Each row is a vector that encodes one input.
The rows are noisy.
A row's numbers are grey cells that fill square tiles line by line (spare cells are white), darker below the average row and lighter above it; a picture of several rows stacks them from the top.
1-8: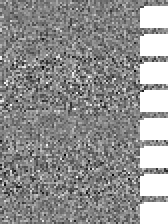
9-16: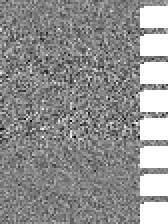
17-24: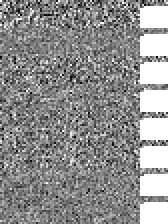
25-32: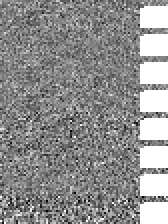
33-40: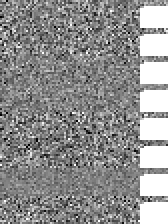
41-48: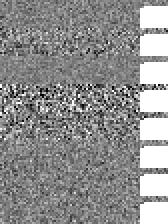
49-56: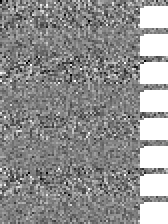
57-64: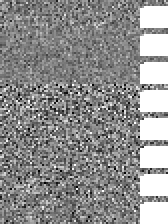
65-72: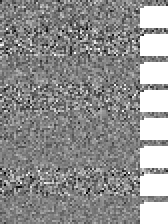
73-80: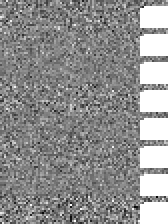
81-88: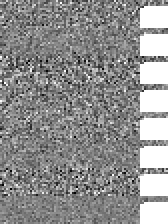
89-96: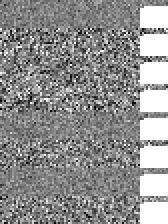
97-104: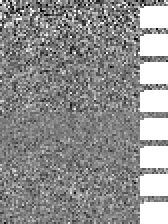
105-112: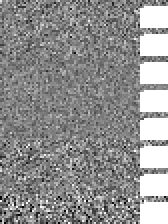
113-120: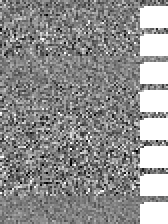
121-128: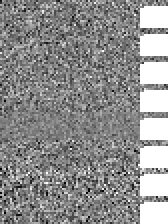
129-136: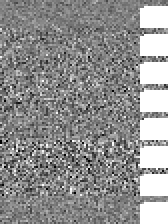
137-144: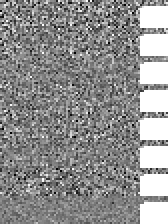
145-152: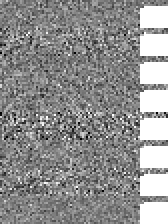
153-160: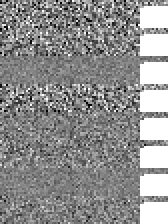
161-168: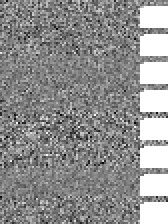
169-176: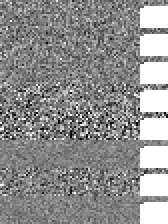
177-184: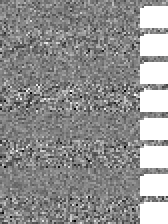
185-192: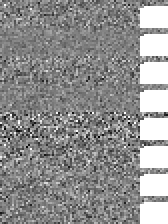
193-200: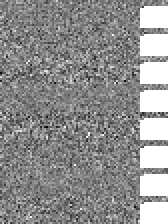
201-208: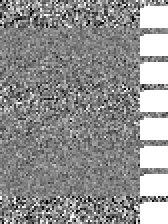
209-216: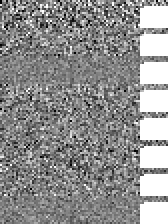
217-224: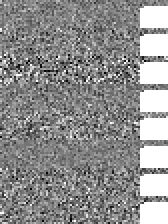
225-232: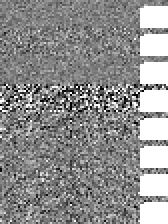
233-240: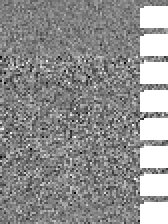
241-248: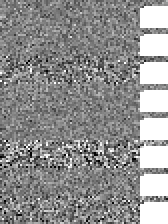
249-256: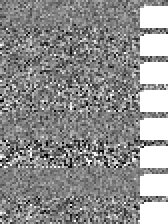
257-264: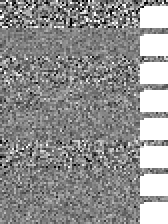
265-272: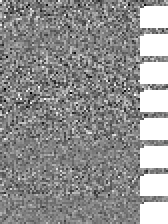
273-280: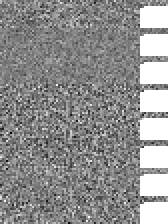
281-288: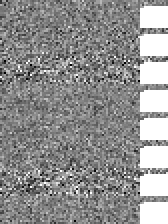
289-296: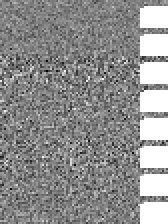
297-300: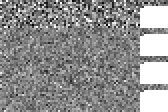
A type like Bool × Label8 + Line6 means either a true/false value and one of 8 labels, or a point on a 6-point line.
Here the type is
Bool × Bool × Bool × Bool.
